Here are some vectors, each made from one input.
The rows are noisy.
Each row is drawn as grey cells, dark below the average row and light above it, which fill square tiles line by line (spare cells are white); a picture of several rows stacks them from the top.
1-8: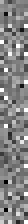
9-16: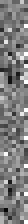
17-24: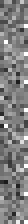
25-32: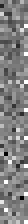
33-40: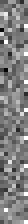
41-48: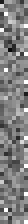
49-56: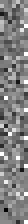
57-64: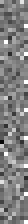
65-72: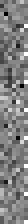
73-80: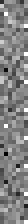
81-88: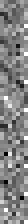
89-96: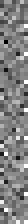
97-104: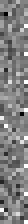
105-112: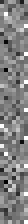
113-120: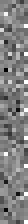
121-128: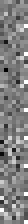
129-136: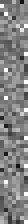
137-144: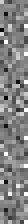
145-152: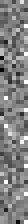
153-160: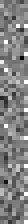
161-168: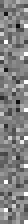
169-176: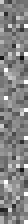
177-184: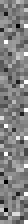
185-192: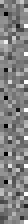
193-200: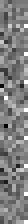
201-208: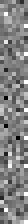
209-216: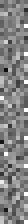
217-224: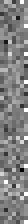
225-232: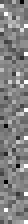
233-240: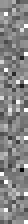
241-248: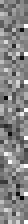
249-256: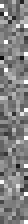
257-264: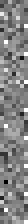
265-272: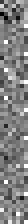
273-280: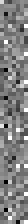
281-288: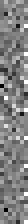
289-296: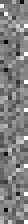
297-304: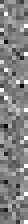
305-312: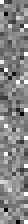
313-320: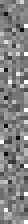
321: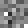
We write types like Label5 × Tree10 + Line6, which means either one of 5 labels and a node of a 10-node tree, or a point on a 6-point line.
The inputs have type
Line7 × List2(Line5).
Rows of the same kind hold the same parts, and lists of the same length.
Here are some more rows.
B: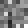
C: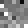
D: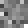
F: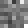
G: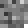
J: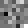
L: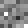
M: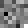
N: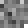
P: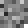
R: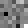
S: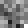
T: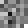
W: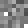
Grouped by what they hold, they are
B, F, G, N, P, S, T, W
C
D, J, L, M, R

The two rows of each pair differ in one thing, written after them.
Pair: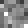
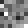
the place on the 5-point line in item 1 of the list
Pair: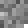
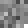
the place on the 5-point line in item 2 of the list
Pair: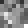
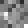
the place on the 5-point line in item 1 of the list
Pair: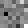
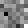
the place on the 5-point line in item 2 of the list
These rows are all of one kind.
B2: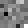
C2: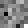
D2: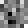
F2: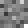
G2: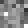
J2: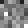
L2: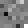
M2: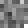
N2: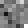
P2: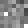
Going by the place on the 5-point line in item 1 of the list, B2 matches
F2 and N2.
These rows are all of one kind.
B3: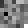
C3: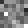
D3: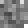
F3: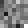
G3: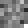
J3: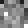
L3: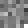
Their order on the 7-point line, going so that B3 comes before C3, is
F3, B3, D3, G3, L3, C3, J3.
